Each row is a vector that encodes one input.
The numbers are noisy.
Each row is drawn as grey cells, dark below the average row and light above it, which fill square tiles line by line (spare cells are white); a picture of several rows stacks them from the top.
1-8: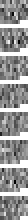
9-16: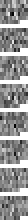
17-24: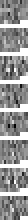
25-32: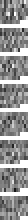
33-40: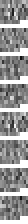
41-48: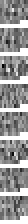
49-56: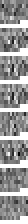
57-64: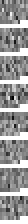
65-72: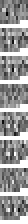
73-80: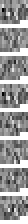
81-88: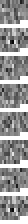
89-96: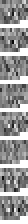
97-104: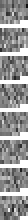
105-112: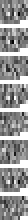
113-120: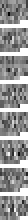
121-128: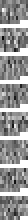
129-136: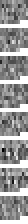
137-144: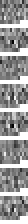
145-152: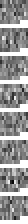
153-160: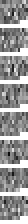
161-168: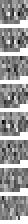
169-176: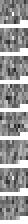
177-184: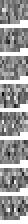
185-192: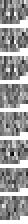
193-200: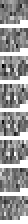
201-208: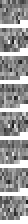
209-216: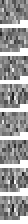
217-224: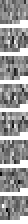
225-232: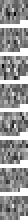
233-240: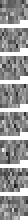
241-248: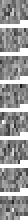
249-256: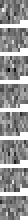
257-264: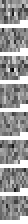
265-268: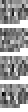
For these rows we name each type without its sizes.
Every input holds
a label, together with either a fixed value, or four labels.
